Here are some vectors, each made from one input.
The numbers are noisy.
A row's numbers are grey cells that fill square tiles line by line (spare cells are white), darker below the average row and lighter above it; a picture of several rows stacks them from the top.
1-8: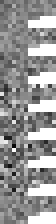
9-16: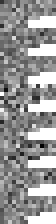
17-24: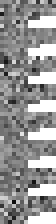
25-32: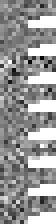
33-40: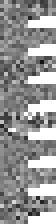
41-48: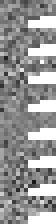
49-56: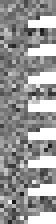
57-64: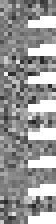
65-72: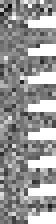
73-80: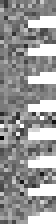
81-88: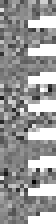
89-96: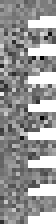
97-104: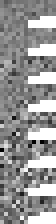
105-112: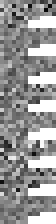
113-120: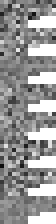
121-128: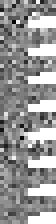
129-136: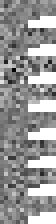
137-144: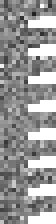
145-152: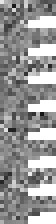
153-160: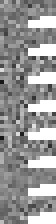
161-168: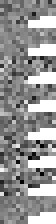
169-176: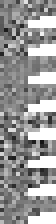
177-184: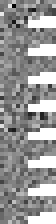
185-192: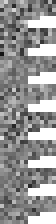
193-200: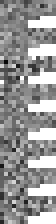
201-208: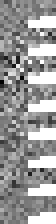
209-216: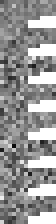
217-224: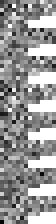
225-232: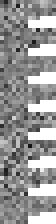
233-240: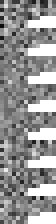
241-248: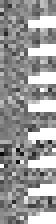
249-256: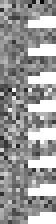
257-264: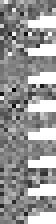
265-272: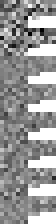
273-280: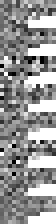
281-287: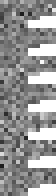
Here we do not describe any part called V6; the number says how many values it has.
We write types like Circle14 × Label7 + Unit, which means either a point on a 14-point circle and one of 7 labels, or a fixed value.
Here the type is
Circle9 × Circle9 + Line7 × List2(V6).
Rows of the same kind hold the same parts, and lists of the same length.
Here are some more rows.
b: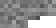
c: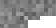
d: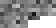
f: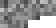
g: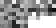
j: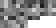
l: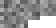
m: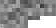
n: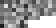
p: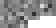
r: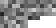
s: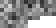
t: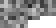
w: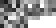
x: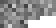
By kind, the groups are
b, f, j, l, r, s
c, d, p, w
g
m, n, t, x

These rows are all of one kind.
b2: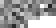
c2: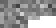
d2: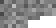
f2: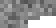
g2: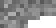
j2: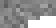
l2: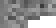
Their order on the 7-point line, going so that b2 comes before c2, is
g2, j2, b2, l2, f2, d2, c2.
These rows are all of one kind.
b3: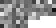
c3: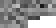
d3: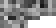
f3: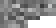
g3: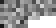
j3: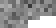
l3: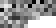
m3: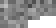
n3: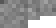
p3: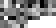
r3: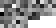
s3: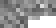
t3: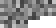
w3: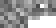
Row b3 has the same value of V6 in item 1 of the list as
c3, f3, g3 and w3.
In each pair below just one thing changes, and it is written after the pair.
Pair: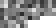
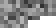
the place on the 7-point line
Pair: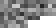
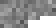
the place on the 7-point line
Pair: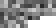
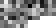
the place on the 7-point line
